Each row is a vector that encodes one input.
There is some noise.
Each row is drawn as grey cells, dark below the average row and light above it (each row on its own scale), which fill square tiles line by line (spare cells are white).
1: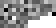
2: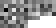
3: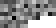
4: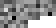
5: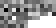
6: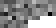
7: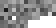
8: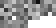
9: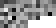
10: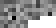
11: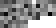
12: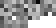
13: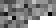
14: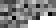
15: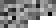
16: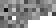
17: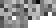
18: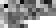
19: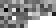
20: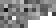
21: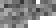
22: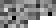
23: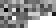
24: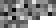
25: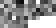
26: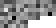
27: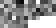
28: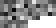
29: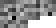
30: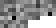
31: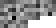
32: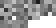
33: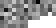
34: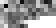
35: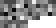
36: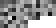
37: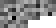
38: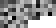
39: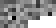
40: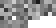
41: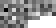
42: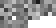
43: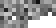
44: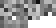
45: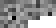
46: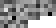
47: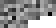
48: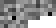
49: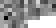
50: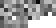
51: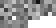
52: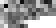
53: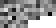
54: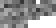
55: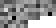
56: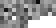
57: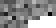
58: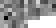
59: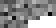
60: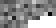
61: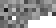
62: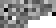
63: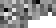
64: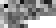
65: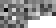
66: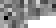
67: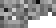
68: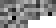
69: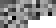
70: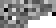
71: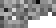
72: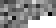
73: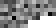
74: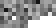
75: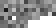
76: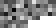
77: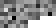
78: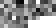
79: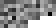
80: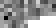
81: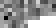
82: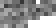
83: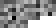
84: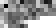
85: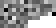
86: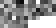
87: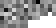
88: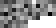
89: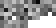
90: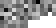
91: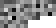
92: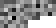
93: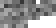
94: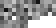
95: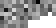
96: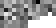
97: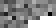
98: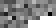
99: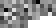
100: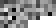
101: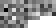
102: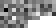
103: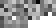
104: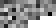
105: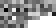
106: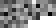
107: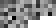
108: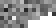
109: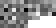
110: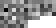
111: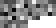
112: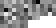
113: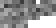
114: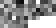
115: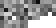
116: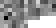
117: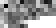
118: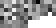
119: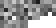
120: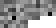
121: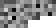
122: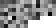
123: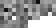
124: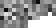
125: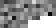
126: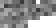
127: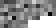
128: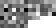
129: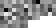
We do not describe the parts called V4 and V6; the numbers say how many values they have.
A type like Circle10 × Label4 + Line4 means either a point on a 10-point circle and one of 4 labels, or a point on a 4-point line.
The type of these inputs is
Bool × (Tree9 + V6) + V4.
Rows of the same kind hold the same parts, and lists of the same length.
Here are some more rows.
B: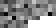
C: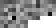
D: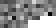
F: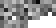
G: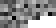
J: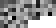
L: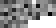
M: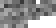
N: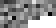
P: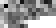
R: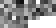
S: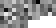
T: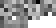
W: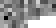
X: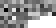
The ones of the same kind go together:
B, D, G, L, N, X
C, F, J, S, T
M, P, R, W

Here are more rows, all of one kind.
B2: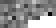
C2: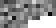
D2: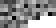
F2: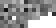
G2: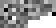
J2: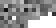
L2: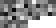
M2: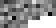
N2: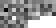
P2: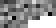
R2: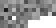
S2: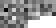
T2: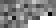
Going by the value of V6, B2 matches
N2, S2 and T2.
